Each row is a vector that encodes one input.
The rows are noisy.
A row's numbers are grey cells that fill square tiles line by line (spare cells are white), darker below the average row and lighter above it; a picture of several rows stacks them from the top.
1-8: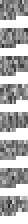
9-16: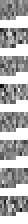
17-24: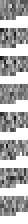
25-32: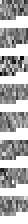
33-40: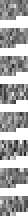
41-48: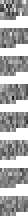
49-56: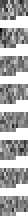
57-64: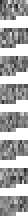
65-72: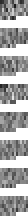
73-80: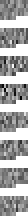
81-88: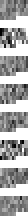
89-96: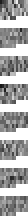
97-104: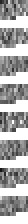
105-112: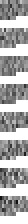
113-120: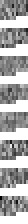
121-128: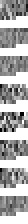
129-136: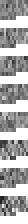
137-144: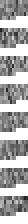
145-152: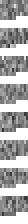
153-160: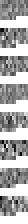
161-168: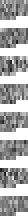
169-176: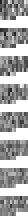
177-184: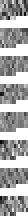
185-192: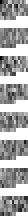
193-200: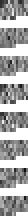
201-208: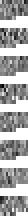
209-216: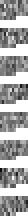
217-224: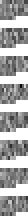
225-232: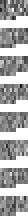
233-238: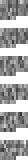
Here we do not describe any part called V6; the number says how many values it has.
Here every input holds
a list of up to two items, each either a point on a 4-point line, or a true/false value and a value of V6.
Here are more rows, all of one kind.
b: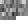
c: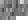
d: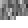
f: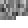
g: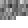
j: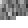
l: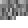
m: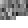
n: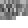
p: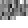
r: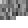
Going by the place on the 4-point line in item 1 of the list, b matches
c, g and p.
